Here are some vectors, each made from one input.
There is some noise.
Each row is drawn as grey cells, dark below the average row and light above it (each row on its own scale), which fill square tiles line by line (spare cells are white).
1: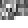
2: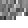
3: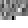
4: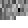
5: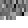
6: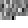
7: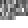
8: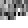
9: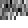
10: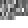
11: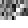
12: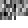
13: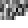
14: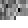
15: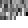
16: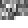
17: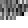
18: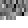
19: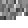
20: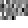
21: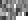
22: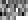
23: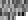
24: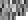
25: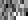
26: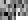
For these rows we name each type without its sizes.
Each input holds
a label.
